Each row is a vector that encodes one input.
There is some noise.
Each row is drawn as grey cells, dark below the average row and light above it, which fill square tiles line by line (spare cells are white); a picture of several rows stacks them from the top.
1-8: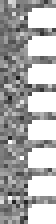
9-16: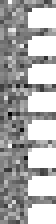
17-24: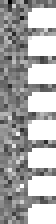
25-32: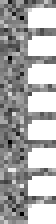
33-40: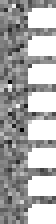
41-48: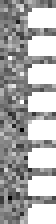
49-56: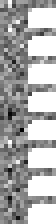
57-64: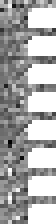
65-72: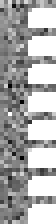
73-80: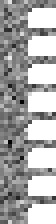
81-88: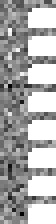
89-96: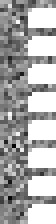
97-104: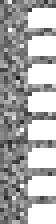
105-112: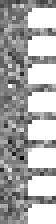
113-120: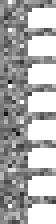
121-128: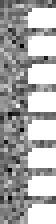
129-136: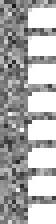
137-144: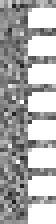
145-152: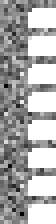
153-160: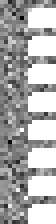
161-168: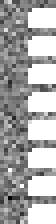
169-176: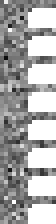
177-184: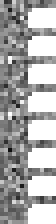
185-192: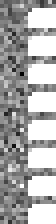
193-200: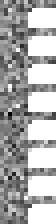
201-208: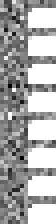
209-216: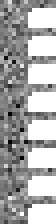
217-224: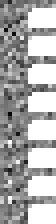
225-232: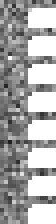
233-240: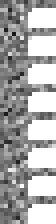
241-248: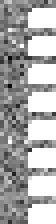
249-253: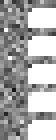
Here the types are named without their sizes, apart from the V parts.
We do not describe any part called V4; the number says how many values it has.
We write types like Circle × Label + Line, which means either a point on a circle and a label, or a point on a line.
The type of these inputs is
Bool × Bool × Bool × List(Label × V4).
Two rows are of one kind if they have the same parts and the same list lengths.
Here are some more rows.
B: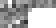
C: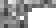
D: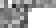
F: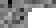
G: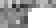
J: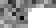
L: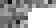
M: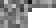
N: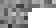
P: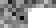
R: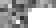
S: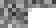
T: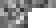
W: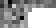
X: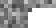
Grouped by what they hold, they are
B, D, G, J, P, R, S
C, F, N, T
L, M, W, X

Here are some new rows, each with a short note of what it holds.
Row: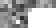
three true/false values, together with the empty list
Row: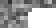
three true/false values, together with a list of one item
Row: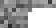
three true/false values, together with a list of two items
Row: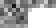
three true/false values, together with the empty list
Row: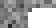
three true/false values, together with a list of two items
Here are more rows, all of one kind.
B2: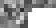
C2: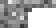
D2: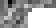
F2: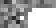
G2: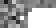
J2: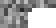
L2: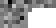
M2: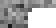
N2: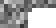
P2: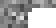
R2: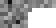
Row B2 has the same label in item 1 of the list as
G2, J2 and P2.
